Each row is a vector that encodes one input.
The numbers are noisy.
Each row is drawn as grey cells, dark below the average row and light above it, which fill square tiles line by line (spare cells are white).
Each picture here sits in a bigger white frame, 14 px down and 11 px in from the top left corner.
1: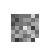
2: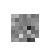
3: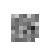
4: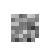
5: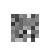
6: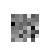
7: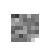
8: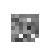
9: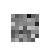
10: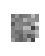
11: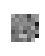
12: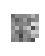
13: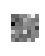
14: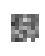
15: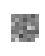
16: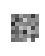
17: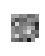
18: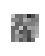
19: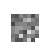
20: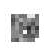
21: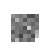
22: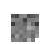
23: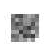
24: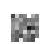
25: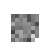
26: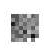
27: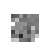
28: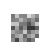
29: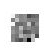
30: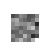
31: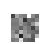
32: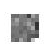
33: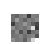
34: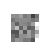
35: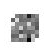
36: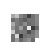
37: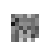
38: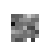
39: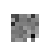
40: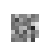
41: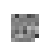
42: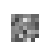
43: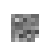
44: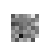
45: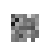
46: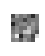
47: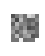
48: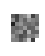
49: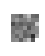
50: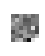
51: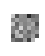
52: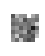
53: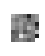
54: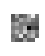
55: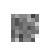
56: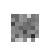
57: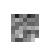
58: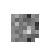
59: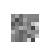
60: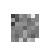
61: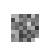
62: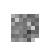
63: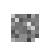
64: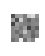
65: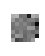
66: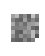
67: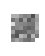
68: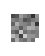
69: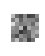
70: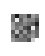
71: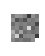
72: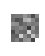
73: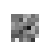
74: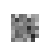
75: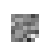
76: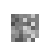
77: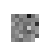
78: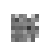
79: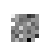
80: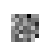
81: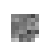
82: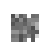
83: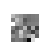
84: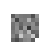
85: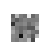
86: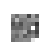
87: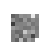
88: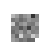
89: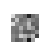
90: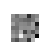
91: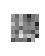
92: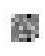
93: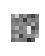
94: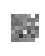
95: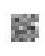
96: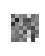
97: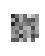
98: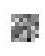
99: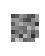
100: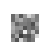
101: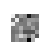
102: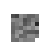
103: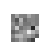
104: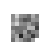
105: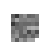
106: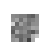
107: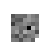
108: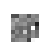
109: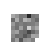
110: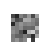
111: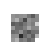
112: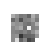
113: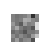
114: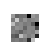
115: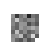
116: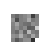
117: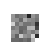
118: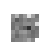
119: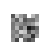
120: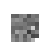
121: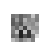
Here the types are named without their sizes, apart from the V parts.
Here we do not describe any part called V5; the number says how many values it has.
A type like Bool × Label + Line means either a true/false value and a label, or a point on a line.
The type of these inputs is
Bool × Bool × Bool × (Line + V5).
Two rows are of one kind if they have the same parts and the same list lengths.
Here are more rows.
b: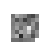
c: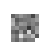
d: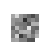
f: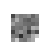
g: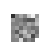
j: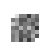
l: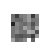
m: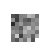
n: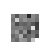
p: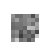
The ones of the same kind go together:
b, d, f, j, n, p
c, g, l, m

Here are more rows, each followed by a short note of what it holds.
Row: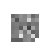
three true/false values and a value of V5
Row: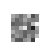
three true/false values and a value of V5
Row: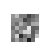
a point on a line and three true/false values
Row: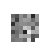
three true/false values and a value of V5
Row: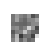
a point on a line and three true/false values
